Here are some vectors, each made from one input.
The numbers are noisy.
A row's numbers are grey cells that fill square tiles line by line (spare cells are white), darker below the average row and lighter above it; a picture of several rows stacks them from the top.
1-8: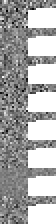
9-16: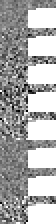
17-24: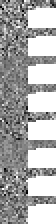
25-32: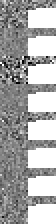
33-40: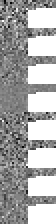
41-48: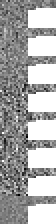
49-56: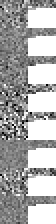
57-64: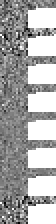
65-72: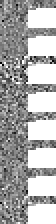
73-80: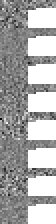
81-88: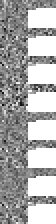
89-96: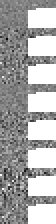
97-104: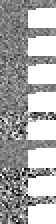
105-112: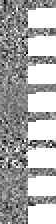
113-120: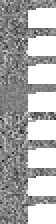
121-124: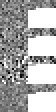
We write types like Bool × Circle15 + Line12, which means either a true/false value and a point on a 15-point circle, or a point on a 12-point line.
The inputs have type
Line4 + Line7 × (Line7 + Tree9).
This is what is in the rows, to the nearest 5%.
About 10% of them hold a point on a 4-point line. The rest hold a point on a 7-point line, together with either a point on a 7-point line, or a node of a 9-node tree.
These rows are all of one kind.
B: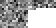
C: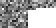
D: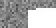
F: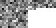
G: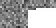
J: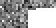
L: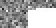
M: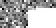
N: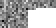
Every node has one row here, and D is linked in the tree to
C and F.
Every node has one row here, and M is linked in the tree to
G.
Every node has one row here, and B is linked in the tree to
J.
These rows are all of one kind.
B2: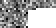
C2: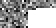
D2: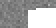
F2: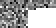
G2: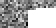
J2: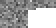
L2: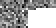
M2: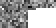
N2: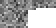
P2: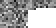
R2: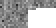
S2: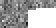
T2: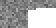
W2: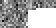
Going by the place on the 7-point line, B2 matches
F2, P2, S2 and T2.
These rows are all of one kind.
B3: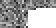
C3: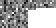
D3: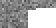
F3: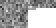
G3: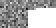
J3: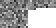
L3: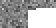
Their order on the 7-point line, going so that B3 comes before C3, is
F3, G3, B3, D3, L3, J3, C3.
